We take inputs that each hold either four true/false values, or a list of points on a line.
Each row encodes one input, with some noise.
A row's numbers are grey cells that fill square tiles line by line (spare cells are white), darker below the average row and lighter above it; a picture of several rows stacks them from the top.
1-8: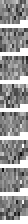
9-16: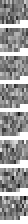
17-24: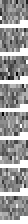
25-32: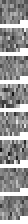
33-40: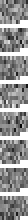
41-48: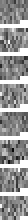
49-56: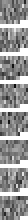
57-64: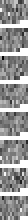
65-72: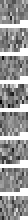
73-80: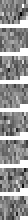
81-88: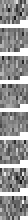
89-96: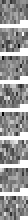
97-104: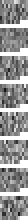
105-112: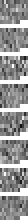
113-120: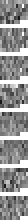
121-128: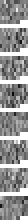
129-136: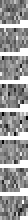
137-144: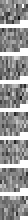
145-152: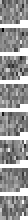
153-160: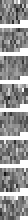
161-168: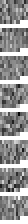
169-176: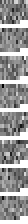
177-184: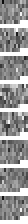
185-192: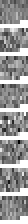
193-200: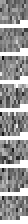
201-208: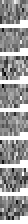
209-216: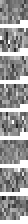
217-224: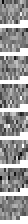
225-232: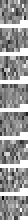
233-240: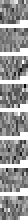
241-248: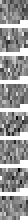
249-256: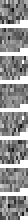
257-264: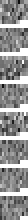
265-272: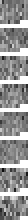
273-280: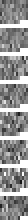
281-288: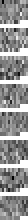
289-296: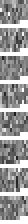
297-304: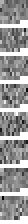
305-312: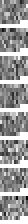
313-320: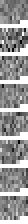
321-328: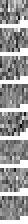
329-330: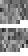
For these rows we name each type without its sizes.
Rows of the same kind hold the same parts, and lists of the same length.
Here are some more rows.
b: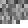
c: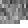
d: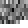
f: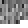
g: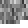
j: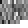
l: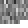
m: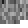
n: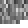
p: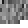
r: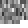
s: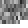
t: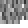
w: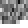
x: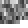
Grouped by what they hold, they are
b, c, f, p
d, g, r, s, t, w, x
j
l, m, n

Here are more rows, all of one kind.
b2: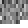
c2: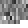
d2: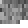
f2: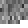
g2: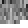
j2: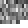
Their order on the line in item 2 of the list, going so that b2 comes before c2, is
g2, j2, d2, b2, f2, c2.
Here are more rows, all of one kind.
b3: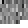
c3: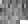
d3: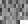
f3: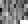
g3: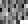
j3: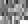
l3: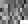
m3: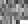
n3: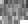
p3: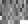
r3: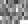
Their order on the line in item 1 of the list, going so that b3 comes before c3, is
b3, g3, d3, p3, f3, c3, n3, l3, j3, m3, r3.
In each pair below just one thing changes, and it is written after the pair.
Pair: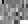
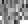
the place on the line in item 2 of the list
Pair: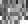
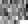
the place on the line in item 2 of the list
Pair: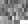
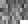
the place on the line in item 2 of the list
